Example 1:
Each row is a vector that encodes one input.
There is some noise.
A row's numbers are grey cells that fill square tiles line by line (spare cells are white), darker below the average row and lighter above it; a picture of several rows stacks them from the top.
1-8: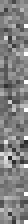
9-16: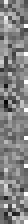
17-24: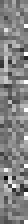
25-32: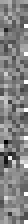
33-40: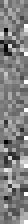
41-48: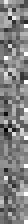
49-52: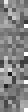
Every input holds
four true/false values.
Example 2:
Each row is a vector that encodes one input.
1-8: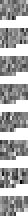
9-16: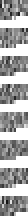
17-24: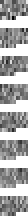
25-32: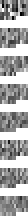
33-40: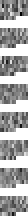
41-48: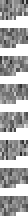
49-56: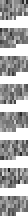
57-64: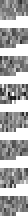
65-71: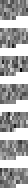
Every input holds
a node of a 10-node tree.
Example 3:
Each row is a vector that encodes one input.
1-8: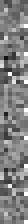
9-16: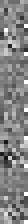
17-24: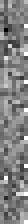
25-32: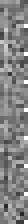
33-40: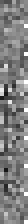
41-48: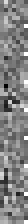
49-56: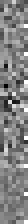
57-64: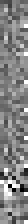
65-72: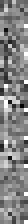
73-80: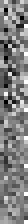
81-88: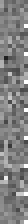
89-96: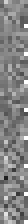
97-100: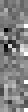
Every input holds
four true/false values.
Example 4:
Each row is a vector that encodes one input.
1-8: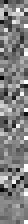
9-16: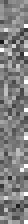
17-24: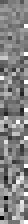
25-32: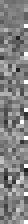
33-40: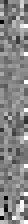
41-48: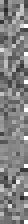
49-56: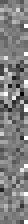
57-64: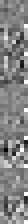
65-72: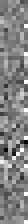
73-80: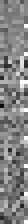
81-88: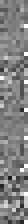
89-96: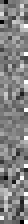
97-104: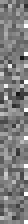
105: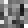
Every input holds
either a fixed value, or four true/false values.
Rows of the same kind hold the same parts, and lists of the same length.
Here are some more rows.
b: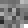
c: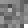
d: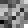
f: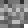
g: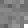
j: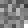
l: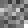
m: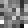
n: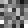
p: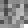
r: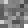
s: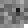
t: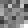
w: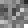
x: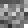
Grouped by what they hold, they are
b, c, d, f, g, m, p, r, s, w, x
j, l, n, t

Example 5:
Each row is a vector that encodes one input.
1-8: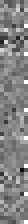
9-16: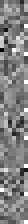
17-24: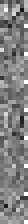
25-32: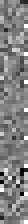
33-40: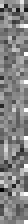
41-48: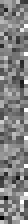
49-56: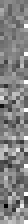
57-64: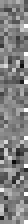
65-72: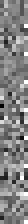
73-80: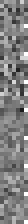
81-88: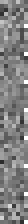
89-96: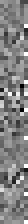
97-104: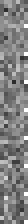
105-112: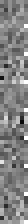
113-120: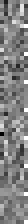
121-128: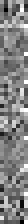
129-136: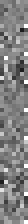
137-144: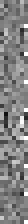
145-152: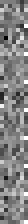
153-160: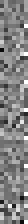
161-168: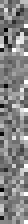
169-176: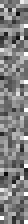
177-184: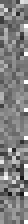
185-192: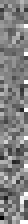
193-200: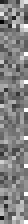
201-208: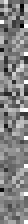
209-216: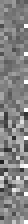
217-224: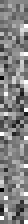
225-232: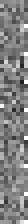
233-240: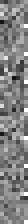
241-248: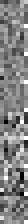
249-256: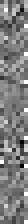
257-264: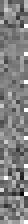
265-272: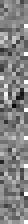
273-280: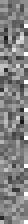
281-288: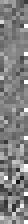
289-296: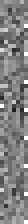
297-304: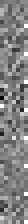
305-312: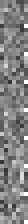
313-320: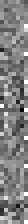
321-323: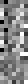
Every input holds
four true/false values.
